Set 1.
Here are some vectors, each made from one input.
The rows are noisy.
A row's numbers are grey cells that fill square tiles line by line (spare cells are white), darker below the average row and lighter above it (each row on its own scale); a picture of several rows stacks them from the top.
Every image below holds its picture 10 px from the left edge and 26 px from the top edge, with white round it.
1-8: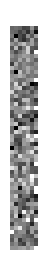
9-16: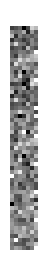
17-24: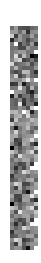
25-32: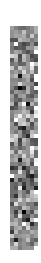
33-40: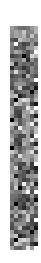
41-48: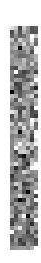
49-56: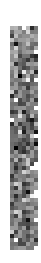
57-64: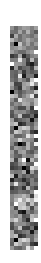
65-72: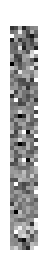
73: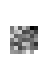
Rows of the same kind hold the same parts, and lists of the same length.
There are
2 kinds of row.
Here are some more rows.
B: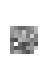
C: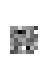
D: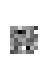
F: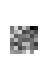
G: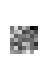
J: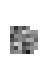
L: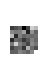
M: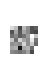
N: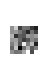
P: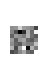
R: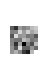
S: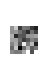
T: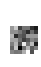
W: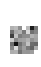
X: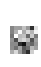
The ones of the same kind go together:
B, F, G, J, L, M, N, R, S, T, W, X
C, D, P

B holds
four true/false values.
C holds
a fixed value.
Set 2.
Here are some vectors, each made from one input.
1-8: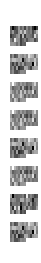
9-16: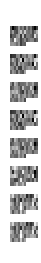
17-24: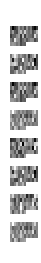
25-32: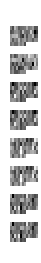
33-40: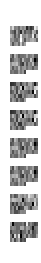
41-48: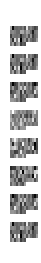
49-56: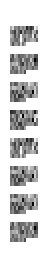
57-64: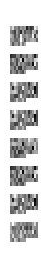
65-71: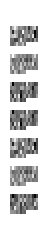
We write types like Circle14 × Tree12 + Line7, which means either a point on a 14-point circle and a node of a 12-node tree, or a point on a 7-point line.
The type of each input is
Line8.
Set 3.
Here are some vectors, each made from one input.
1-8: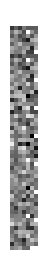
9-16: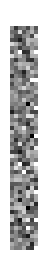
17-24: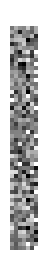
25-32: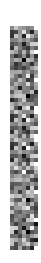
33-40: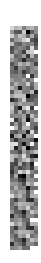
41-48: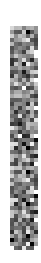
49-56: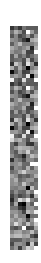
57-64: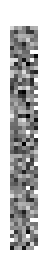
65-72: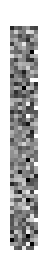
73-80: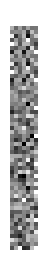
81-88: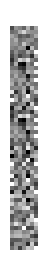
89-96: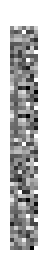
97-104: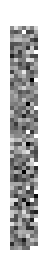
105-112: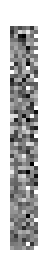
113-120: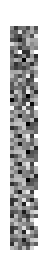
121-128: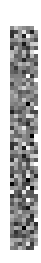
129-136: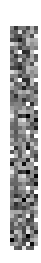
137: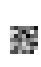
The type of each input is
Bool × Bool × Bool × Bool.
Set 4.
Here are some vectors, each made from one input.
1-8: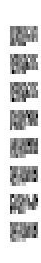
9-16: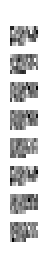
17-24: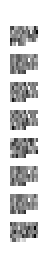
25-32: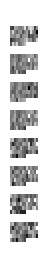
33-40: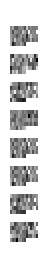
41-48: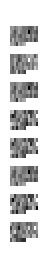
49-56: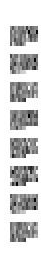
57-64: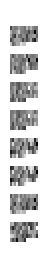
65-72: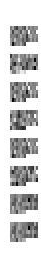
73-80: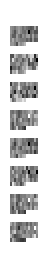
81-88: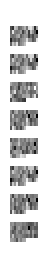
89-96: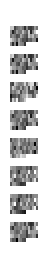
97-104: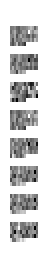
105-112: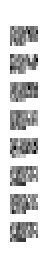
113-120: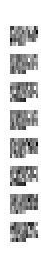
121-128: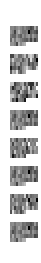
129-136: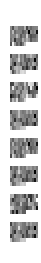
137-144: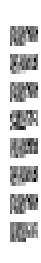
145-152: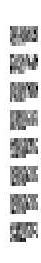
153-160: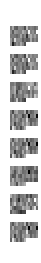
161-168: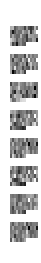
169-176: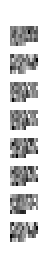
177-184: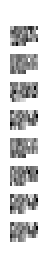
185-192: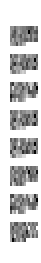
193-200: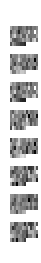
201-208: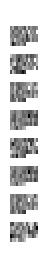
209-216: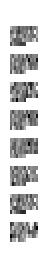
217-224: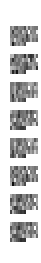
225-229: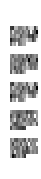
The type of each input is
Bool × Bool × Bool.
